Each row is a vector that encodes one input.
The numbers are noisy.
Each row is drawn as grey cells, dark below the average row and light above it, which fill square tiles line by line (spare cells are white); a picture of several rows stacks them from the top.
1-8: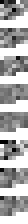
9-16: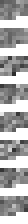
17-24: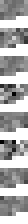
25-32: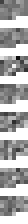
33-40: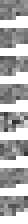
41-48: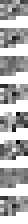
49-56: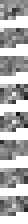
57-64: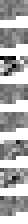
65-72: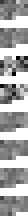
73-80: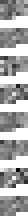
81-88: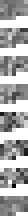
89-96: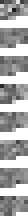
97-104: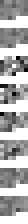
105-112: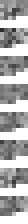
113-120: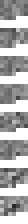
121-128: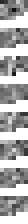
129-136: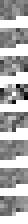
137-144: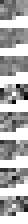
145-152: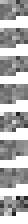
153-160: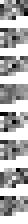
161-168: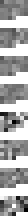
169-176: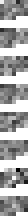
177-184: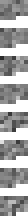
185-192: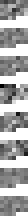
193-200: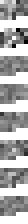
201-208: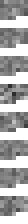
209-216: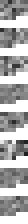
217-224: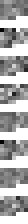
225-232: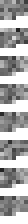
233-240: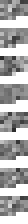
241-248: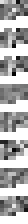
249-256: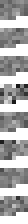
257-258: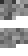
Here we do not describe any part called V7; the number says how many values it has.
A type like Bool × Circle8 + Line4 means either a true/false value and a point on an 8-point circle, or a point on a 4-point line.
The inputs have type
Bool × Circle9 + V7.
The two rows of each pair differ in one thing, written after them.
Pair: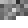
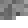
the place on the 9-point circle
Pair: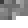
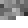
the place on the 9-point circle
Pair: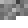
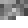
the true/false value
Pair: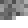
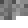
the true/false value
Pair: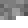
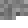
the true/false value
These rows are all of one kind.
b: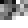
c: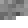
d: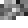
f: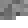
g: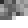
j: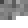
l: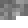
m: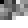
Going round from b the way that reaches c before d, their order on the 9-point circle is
b, c, j, m, g, f, d, l.
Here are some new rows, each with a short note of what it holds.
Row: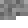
a point on a 9-point circle and a true/false value
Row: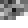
a value of V7
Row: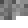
a point on a 9-point circle and a true/false value
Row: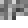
a value of V7
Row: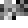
a value of V7
